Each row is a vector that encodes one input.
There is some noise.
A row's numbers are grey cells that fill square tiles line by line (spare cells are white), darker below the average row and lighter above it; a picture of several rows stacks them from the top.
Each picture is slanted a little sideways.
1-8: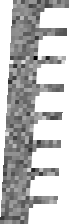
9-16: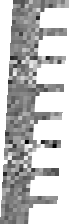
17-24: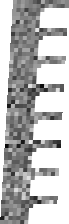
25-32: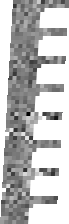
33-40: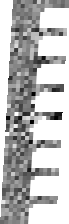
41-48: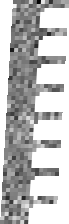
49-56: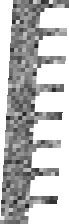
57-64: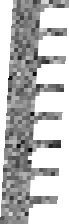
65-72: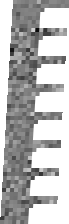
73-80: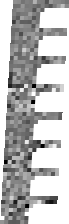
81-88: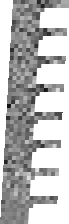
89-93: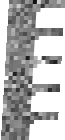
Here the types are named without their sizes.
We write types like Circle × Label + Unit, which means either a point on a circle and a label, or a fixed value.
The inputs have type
List(Line) + Tree.
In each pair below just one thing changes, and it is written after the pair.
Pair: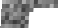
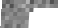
the place on the line in item 2 of the list
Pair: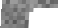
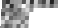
the place on the line in item 1 of the list
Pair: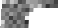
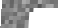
the place on the line in item 1 of the list
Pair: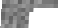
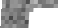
the place on the line in item 1 of the list
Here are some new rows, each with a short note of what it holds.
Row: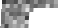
the empty list
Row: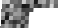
a list of one item
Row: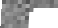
a node of a tree
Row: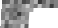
the empty list
